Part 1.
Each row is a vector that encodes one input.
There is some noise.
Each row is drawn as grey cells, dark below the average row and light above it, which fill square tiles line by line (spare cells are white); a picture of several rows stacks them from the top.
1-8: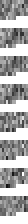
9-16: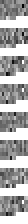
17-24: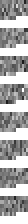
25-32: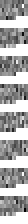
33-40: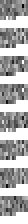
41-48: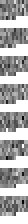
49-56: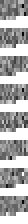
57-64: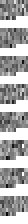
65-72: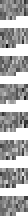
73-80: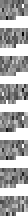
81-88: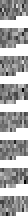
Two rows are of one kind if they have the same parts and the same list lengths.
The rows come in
2 kinds.
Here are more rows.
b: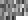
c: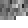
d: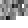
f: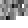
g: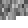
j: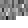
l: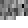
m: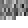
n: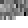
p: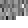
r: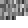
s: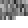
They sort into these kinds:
b, d, f, j, p, r
c, g, l, m, n, s

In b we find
a point on a 9-point line.
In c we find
a point on a 9-point line and three true/false values.
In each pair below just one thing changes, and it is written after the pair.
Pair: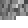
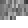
the place on the 9-point line
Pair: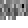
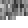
the place on the 9-point line
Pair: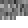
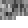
the place on the 9-point line
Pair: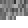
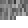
one of the three true/false values
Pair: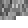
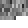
one of the three true/false values
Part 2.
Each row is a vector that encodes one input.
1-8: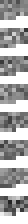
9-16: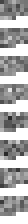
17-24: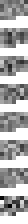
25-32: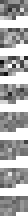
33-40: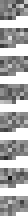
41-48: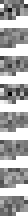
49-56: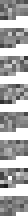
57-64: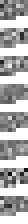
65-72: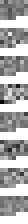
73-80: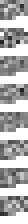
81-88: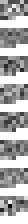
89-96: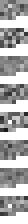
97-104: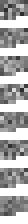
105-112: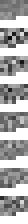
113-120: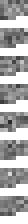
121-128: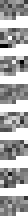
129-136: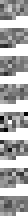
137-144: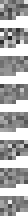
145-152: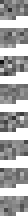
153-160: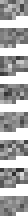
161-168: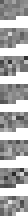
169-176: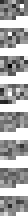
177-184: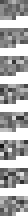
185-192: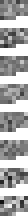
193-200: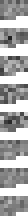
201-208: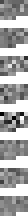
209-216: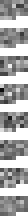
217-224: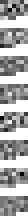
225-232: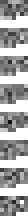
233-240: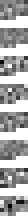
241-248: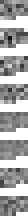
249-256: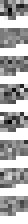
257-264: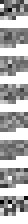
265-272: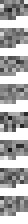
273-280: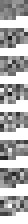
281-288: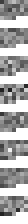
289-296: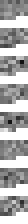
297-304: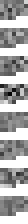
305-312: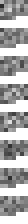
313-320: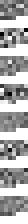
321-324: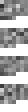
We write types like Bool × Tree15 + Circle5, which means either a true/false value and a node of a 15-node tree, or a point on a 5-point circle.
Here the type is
Label12 + Line11.
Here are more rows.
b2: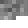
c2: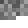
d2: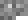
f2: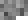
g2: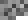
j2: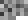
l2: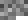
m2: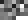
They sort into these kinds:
b2, c2, j2, l2, m2
d2, f2, g2

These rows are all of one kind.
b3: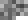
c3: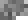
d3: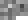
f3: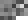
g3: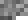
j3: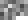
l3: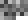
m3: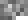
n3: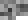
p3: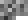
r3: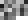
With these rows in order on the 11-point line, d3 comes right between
j3 and m3.
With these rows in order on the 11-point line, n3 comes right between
m3 and r3.
